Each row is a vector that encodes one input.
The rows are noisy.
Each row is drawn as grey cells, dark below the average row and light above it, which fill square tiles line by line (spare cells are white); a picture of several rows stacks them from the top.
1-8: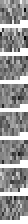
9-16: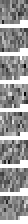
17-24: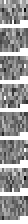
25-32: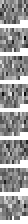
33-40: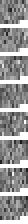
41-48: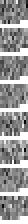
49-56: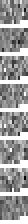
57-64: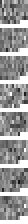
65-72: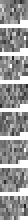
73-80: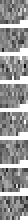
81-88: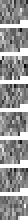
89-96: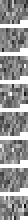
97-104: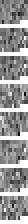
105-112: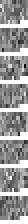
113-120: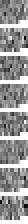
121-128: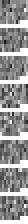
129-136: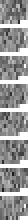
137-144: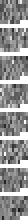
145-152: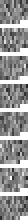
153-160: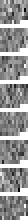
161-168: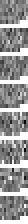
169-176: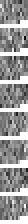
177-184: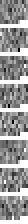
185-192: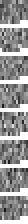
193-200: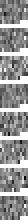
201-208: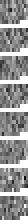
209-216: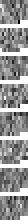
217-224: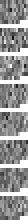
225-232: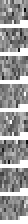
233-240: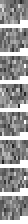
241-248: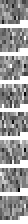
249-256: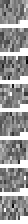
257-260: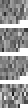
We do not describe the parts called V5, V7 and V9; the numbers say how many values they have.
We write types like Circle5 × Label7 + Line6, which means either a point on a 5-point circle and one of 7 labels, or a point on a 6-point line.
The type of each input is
(Bool × V9 + V5) × V7 + Tree10 × Tree10.
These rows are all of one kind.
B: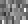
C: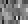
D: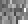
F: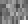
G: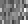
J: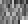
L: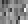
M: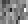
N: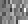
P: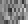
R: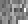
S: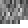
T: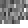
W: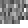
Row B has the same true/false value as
D, F, N and R.
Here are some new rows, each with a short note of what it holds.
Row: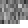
a true/false value, a value of V7 and a value of V9
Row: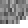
a value of V5 and a value of V7
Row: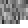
a true/false value, a value of V7 and a value of V9
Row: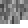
a value of V5 and a value of V7
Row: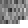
a true/false value, a value of V7 and a value of V9
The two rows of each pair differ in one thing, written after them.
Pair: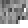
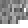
the true/false value
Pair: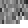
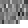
the value of V9
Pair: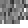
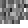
the value of V9
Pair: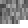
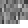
the value of V7
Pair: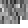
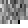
the value of V9
